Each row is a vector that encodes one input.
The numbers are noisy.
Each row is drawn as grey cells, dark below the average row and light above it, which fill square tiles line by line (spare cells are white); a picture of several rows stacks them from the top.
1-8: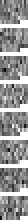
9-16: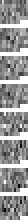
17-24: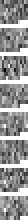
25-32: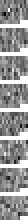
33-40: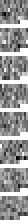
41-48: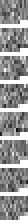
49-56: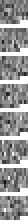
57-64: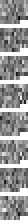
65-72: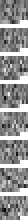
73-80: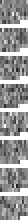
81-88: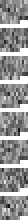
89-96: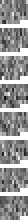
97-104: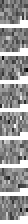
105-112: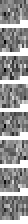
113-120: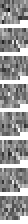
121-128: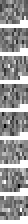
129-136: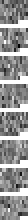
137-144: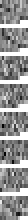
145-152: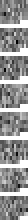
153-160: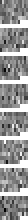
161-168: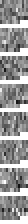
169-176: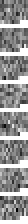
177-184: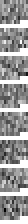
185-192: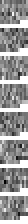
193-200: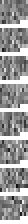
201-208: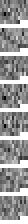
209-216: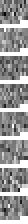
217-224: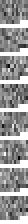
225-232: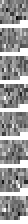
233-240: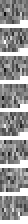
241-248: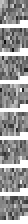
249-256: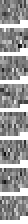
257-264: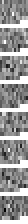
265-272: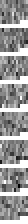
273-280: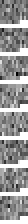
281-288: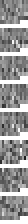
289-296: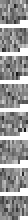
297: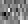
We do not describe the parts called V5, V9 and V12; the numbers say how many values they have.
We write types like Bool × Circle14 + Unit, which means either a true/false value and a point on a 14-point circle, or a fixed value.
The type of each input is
Bool × (Line7 + V9) + Line8 × V5 × V12.
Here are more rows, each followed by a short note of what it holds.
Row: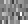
a point on an 8-point line, a value of V5 and a value of V12
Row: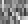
a point on a 7-point line and a true/false value
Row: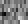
a true/false value and a value of V9
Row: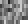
a point on an 8-point line, a value of V5 and a value of V12
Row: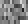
a point on an 8-point line, a value of V5 and a value of V12
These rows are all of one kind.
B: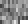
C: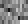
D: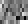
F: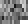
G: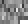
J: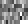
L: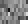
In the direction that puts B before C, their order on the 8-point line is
J, F, B, C, D, G, L.
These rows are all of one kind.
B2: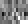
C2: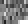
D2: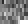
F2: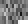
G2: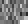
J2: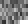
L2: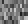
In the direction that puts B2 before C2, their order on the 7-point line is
D2, B2, C2, L2, J2, G2, F2.
